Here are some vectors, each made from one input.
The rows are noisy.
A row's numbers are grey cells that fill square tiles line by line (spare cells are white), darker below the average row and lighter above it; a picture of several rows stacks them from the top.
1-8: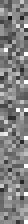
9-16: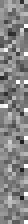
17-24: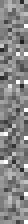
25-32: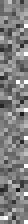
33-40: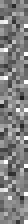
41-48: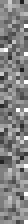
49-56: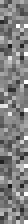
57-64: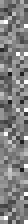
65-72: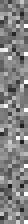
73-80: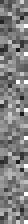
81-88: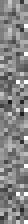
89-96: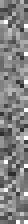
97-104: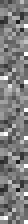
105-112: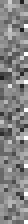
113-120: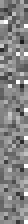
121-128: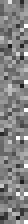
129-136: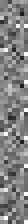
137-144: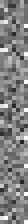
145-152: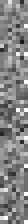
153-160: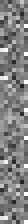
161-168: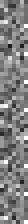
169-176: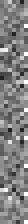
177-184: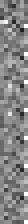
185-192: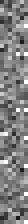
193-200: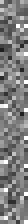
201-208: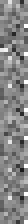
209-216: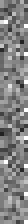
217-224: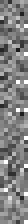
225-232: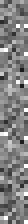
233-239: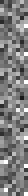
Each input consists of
either a point on a 9-point line, or a point on an 11-point line, or three true/false values.
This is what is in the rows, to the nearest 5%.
About 35% of them hold a point on a 9-point line. About 25% of them hold a point on an 11-point line. The rest hold three true/false values.
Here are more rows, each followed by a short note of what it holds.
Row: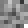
three true/false values
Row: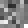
a point on an 11-point line
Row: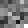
a point on a 9-point line
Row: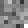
three true/false values
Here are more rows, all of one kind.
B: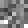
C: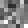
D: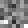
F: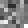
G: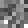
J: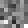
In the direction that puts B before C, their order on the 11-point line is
G, B, D, J, F, C.
